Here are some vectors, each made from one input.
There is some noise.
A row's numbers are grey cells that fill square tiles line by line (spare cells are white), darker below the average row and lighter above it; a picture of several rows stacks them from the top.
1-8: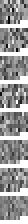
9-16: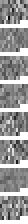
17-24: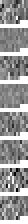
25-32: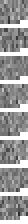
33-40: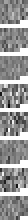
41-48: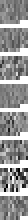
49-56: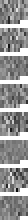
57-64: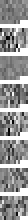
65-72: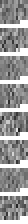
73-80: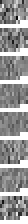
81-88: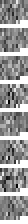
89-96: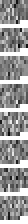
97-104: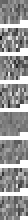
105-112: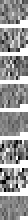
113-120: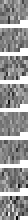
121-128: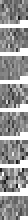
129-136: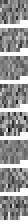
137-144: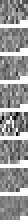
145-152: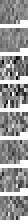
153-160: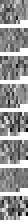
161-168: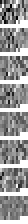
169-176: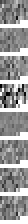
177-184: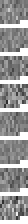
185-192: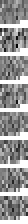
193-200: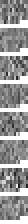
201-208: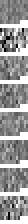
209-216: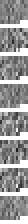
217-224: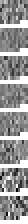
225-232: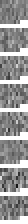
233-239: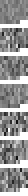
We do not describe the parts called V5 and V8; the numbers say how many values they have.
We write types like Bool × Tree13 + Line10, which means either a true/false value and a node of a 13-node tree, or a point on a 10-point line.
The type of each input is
Bool × (Line4 + V8) × V5.
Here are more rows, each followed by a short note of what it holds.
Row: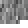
a true/false value, a value of V5 and a value of V8
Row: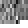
a point on a 4-point line, a true/false value and a value of V5
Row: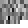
a true/false value, a value of V5 and a value of V8
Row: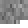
a point on a 4-point line, a true/false value and a value of V5
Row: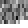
a true/false value, a value of V5 and a value of V8
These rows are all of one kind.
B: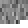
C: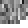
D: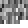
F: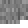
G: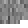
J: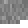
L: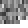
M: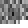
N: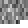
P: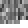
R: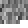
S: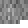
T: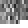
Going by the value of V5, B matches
G, J, L and T.
